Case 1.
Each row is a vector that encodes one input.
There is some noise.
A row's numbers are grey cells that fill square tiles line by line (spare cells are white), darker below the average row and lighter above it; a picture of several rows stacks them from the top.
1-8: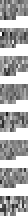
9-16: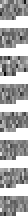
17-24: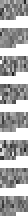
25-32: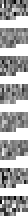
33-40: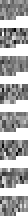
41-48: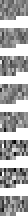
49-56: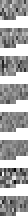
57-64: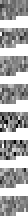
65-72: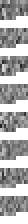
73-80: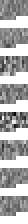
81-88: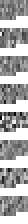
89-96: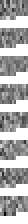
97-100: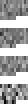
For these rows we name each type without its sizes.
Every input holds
a list of points on a line.
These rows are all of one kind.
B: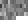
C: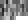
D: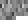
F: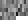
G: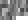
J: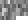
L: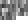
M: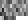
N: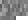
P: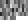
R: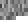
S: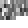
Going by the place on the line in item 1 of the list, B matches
J and N.
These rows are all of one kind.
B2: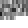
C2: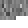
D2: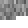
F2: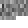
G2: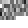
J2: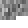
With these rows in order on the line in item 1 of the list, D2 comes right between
G2 and J2.
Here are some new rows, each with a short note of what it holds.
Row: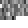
a list of one item
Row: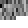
a list of three items
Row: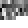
a list of three items
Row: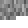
a list of two items
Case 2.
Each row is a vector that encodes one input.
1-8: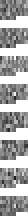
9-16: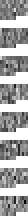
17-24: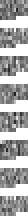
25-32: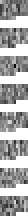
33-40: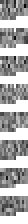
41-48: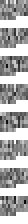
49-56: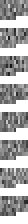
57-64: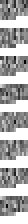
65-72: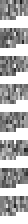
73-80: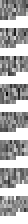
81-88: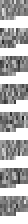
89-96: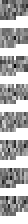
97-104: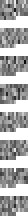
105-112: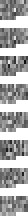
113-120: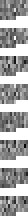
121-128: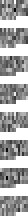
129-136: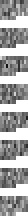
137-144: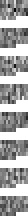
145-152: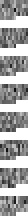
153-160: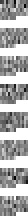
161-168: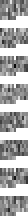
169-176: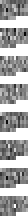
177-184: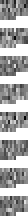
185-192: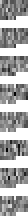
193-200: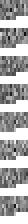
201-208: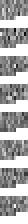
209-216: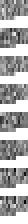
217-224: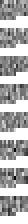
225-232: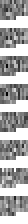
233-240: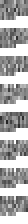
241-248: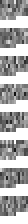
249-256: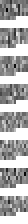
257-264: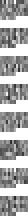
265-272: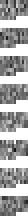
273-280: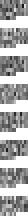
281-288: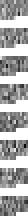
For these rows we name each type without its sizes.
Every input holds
a point on each of two circles and a true/false value.
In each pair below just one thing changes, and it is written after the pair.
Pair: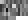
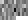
the place on one of the two circles
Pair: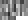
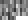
the true/false value
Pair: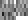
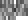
the place on one of the two circles
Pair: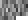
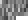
the place on one of the two circles
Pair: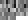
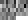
the true/false value
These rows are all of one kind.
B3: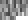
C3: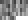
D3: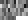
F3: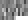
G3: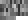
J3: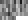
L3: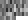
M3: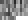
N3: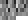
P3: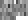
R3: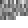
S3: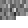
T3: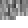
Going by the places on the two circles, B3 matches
C3, J3, M3 and T3.
